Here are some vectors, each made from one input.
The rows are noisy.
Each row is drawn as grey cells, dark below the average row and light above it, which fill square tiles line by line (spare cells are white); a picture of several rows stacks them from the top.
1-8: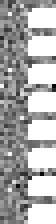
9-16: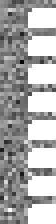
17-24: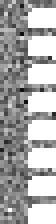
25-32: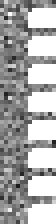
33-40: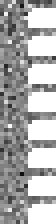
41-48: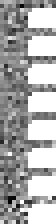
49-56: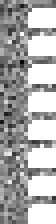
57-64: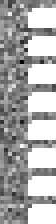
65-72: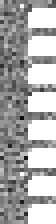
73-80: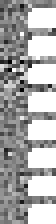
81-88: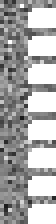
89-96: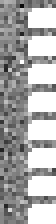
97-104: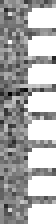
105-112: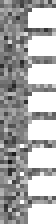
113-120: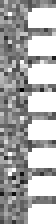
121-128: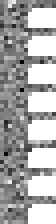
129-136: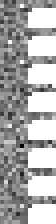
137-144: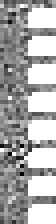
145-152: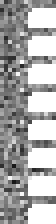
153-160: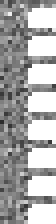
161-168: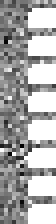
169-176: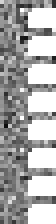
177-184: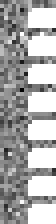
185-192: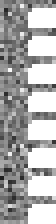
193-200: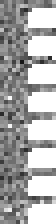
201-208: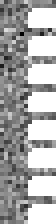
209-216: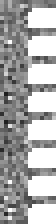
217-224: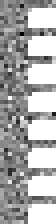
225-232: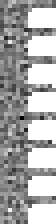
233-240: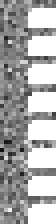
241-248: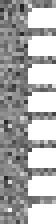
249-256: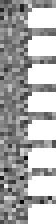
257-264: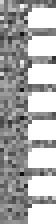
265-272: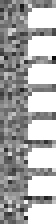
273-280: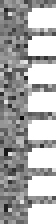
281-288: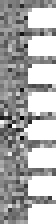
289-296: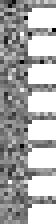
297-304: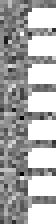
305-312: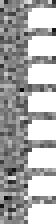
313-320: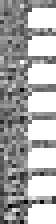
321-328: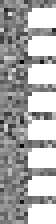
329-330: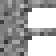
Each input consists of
either a fixed value, or a node of a 7-node tree.
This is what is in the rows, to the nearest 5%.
A few of them hold a fixed value. The rest hold a node of a 7-node tree.
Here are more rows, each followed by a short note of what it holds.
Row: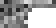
a node of a 7-node tree
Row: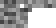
a node of a 7-node tree
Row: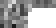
a node of a 7-node tree
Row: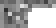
a node of a 7-node tree
